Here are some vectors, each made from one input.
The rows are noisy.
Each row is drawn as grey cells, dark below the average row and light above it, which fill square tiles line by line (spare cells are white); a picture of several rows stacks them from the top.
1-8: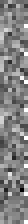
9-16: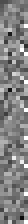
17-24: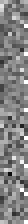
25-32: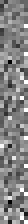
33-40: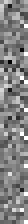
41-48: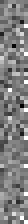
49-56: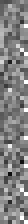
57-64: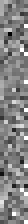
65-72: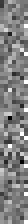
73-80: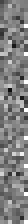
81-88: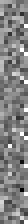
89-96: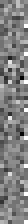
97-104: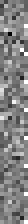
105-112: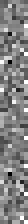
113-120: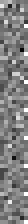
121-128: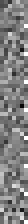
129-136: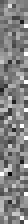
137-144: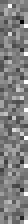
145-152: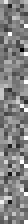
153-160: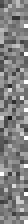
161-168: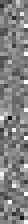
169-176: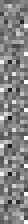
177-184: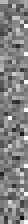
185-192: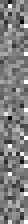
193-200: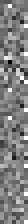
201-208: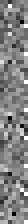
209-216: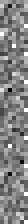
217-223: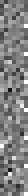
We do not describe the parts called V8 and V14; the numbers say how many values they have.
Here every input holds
a value of V14, together with either one of 6 labels, or a true/false value and a value of V8.
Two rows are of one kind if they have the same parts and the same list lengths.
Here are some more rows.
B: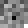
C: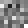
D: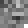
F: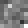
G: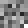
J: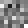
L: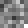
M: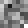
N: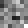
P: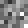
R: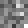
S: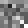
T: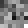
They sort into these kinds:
B, D, F, L, N, P, R, T
C, G, J, M, S

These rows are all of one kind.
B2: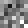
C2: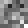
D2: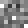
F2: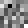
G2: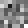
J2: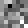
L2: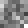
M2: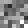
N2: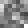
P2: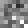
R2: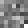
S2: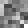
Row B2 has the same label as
C2, J2, M2 and P2.
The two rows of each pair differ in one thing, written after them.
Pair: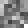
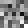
the label
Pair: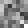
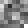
the value of V14
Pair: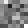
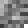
the label
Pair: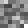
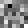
the label
